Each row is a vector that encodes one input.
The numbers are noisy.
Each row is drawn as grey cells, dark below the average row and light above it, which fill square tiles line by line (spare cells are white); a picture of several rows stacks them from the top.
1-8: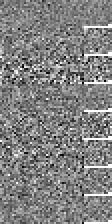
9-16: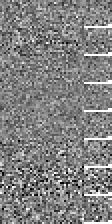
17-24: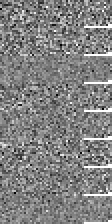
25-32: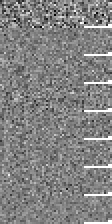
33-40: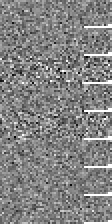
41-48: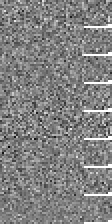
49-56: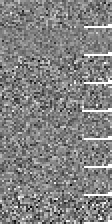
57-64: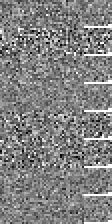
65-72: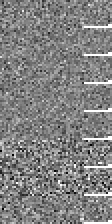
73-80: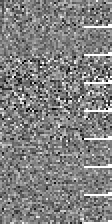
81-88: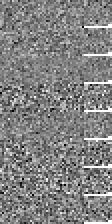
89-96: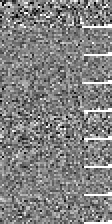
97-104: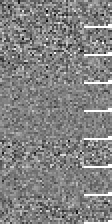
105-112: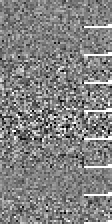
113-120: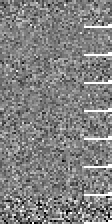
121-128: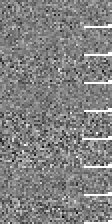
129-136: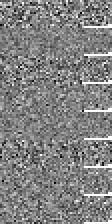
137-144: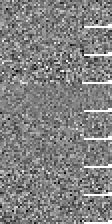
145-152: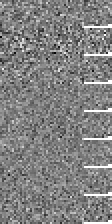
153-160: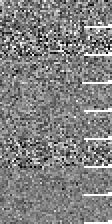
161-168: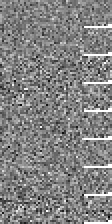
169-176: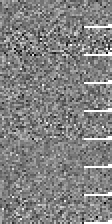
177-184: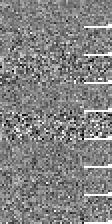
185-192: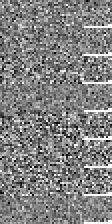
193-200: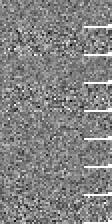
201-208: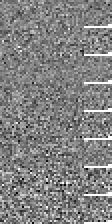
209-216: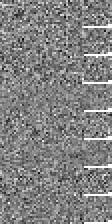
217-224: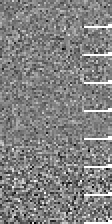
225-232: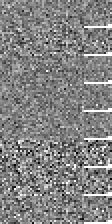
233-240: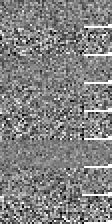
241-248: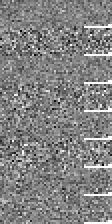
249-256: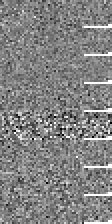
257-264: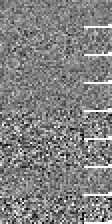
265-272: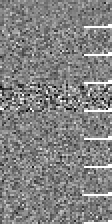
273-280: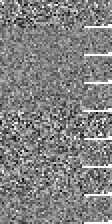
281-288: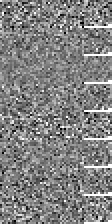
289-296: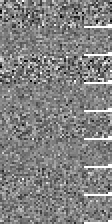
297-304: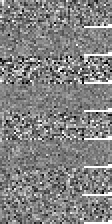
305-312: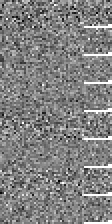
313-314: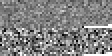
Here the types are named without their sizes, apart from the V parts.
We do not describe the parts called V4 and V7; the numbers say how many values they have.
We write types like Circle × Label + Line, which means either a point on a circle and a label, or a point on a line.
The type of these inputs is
List(Line) + V4 × V7.
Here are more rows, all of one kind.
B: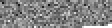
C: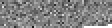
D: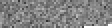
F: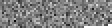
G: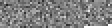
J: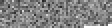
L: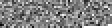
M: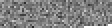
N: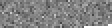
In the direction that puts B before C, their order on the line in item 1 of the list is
N, B, M, C, G, L, F, J, D.
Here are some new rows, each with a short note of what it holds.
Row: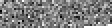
the empty list
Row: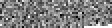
the empty list
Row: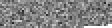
a list of two items
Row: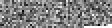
a list of two items
